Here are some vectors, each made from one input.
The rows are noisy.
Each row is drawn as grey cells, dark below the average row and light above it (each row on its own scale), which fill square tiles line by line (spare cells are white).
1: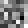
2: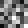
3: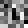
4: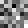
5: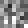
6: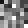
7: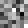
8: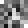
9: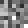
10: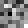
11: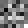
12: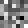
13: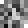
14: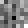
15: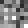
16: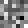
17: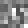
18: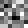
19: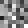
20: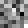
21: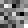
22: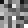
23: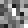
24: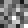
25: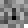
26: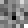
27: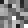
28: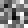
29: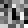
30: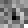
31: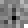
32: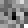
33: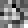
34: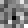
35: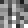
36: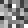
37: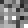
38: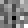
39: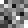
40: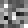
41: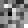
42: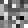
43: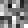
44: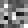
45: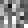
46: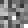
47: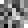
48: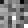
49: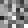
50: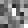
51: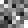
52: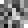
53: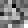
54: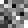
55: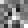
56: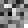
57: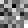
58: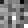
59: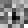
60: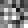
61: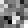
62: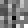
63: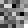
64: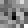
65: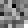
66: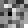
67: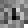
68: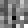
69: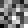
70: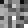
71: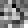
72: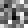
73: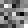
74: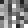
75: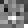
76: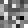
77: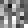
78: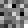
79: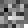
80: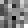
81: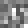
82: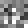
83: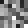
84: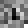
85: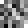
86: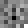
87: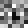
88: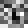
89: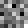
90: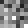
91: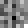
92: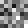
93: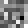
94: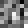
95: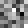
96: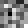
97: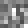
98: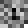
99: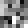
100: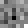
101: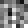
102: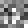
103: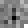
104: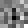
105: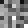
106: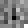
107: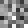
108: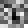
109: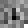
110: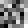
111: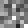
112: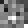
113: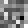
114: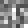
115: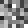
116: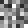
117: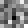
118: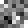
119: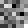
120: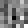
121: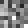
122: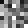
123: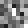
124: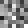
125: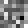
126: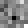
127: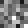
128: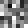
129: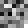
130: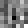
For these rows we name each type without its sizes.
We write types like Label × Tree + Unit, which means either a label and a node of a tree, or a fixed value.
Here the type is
Bool × Label.
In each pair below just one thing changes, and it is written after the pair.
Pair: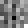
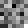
the true/false value
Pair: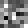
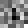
the true/false value
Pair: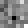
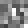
the true/false value
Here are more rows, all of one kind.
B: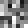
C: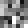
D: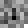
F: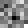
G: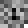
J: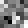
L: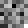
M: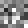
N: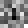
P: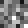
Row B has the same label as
C, D, J and N.
